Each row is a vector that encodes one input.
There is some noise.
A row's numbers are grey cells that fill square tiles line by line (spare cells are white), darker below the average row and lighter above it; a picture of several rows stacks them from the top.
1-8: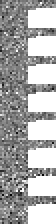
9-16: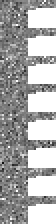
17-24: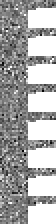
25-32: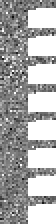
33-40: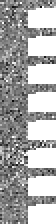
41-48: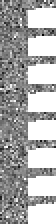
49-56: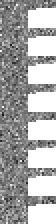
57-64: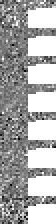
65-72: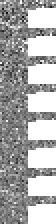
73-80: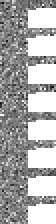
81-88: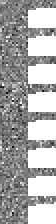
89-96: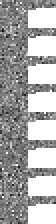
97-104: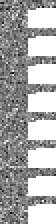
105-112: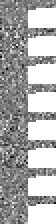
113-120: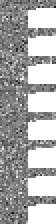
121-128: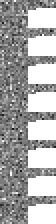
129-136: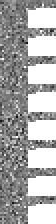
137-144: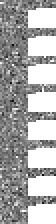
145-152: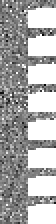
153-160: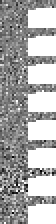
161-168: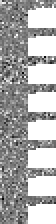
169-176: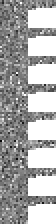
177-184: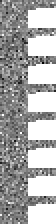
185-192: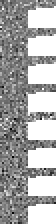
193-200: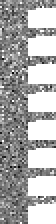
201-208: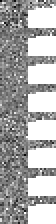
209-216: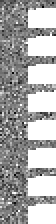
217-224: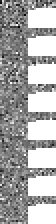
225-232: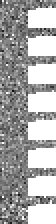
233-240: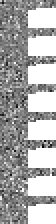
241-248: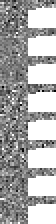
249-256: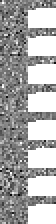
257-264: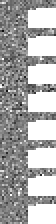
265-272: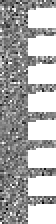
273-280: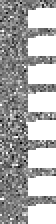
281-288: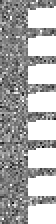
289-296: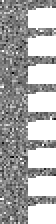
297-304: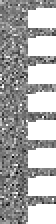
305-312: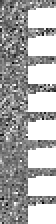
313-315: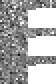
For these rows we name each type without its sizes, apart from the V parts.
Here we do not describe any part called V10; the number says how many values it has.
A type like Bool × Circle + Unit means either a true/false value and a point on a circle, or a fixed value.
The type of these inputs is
Circle × Line + Label × V10.
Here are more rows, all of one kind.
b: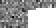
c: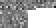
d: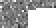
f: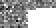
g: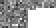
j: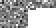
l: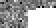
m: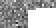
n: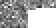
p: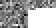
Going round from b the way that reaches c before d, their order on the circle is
b, g, f, p, c, l, n, j, m, d.
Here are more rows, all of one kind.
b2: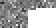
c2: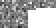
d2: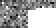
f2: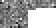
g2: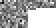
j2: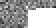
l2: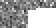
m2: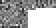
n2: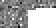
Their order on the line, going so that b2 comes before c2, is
m2, b2, d2, n2, f2, c2, g2, j2, l2.
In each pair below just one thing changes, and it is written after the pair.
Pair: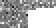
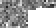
the label
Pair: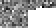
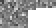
the label
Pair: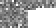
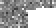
the value of V10
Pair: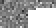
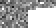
the label
